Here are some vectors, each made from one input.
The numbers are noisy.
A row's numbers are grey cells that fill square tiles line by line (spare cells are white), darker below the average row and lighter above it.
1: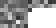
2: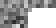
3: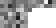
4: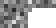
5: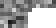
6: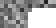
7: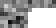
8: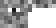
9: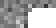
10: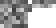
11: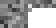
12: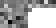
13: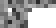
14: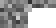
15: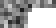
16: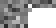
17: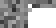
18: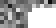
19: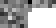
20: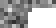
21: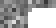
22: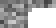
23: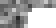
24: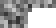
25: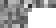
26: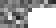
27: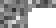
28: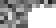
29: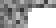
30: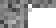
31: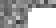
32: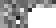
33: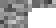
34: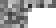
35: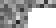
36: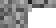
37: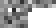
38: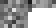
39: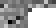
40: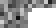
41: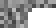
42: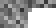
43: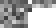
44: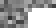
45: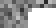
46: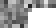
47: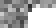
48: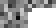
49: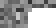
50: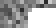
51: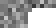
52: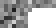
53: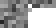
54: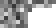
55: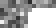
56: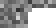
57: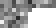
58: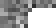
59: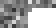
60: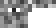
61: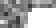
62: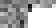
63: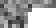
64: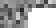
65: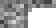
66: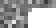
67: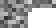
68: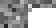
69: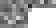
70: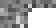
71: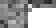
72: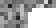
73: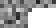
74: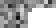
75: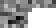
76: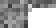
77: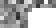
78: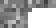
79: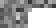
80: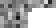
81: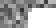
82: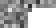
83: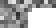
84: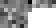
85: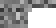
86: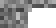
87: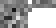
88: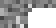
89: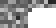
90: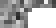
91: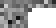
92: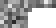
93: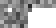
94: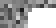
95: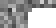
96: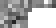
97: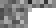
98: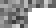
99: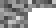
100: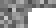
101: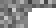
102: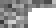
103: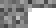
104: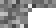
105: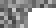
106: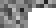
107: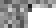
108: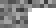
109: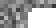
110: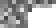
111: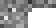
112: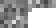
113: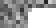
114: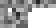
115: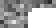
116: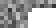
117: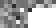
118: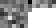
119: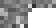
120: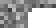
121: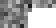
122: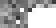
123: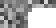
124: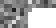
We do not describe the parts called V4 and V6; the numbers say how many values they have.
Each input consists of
a true/false value and a value of V4, together with either a point on a 5-point line, or a value of V6.
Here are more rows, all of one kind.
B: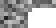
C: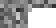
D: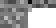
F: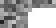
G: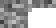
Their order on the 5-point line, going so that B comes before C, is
F, B, C, G, D.
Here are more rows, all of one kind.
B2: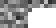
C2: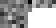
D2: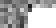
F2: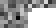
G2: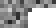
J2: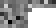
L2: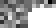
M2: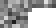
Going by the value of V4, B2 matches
G2 and M2.
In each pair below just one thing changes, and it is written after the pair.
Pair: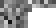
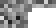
the value of V4
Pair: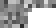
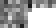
the value of V6
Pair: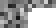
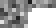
the true/false value
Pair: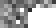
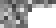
the value of V4
